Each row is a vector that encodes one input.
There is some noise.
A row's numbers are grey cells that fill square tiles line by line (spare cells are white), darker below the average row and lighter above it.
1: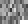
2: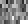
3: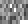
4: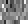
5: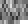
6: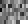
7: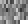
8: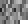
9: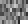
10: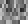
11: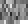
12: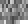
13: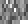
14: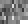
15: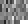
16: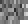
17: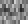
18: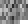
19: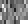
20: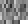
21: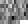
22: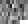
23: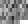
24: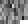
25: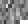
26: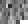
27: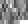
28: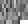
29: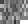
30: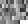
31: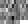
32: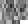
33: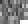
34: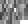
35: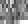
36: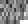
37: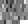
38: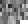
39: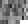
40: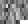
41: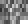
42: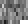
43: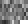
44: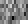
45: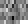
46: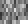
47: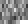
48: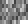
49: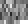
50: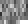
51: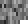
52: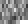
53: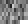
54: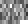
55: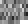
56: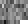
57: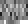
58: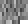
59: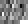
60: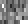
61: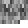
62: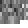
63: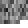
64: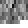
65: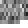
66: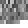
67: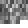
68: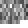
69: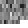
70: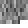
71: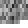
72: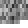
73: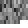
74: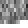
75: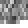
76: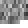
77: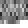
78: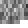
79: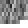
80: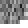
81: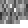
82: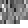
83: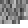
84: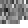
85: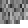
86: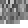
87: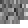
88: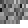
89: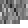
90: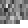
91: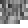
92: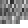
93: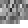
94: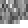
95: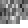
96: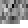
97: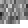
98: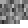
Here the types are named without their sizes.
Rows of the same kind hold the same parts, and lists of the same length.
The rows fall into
2 kinds.
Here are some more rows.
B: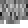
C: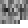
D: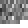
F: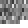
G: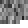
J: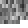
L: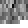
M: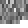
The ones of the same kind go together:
B, L, M
C, D, F, G, J

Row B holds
a point on each of two lines.
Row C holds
a point on each of two lines and a node of a tree.
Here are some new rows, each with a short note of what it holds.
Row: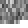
a point on each of two lines
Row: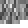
a point on each of two lines
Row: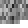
a point on each of two lines
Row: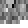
a point on each of two lines
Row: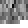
a point on each of two lines
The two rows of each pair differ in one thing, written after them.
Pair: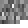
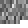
the node of the tree
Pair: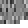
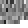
the node of the tree
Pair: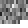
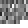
the node of the tree
